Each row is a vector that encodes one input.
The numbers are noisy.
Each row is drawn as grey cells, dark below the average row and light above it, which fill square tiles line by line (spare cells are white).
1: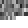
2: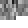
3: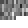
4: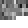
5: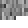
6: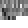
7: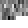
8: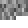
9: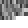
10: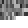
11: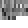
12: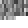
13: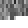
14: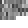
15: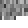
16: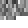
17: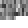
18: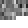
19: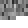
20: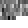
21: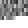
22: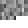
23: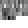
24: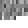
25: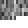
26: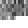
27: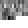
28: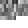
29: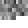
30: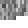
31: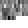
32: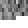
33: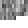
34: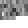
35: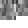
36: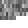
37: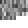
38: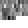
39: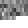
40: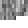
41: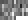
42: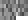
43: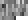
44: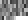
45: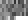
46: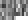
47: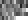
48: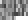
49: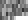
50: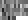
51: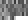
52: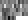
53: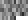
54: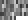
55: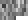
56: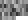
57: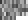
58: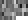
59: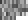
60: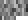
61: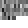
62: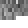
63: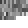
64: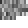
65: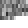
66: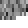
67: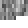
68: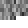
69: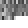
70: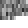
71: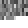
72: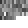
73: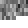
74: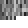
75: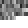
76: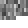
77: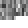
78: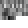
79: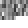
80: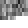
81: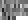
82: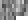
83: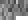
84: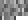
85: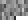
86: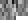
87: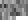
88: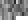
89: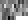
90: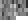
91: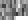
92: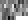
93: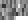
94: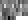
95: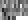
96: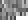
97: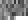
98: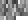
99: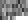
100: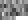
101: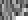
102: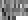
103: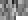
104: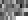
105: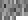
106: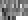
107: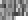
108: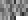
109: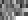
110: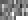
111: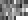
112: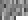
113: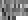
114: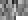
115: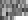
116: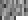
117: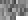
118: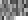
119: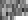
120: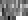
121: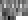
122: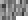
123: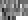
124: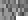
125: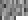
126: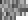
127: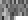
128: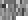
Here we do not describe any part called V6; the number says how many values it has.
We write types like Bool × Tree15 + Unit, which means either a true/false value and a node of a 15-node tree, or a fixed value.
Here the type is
(Bool × Bool × Bool + Line5) × V6 + Line4.
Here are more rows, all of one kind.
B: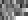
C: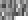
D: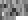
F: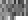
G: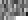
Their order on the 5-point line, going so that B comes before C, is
G, F, B, C, D.
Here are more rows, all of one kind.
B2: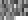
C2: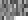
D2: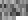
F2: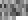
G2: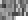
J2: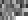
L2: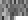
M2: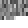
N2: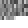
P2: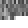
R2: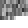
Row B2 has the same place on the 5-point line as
J2, P2 and R2.
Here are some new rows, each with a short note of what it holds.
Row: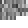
three true/false values and a value of V6
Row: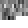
a point on a 4-point line
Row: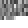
a point on a 5-point line and a value of V6
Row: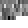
a point on a 4-point line
